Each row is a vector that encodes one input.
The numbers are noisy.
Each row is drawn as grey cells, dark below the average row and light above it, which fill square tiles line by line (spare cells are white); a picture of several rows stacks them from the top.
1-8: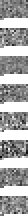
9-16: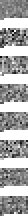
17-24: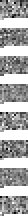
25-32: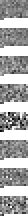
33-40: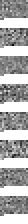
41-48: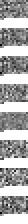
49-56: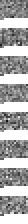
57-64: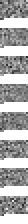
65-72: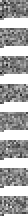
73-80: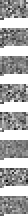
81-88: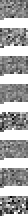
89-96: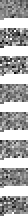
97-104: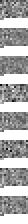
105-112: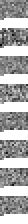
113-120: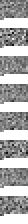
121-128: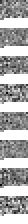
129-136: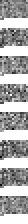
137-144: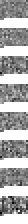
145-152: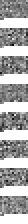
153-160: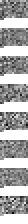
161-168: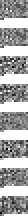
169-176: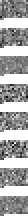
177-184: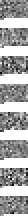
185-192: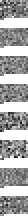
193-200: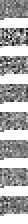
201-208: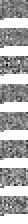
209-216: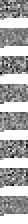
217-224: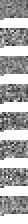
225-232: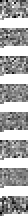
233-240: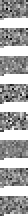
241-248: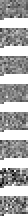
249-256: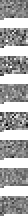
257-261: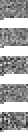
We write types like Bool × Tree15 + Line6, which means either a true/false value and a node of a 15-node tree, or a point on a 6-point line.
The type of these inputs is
Line11.
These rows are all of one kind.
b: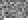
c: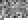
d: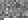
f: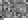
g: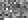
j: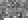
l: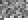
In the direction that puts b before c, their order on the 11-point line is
f, j, d, g, b, c, l.
